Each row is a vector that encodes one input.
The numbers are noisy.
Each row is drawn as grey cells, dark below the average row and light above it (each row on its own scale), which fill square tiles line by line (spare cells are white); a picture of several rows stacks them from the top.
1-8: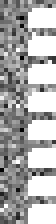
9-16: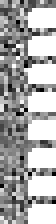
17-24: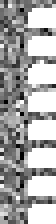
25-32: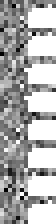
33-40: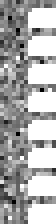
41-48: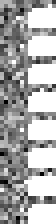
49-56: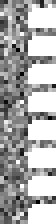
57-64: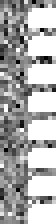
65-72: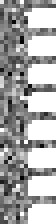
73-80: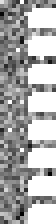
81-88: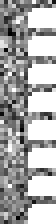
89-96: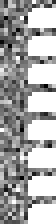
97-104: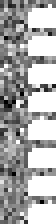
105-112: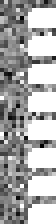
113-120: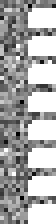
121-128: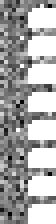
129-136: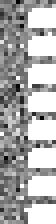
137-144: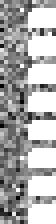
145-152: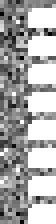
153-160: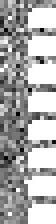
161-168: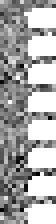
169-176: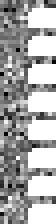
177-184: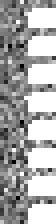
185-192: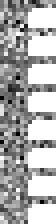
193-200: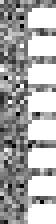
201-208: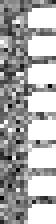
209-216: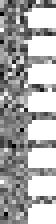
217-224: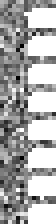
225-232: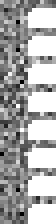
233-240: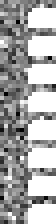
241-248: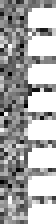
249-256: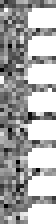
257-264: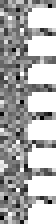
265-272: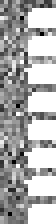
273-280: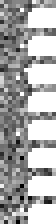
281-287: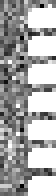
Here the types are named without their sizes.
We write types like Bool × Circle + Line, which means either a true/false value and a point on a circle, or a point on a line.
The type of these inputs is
Label × Label × Label + Unit.
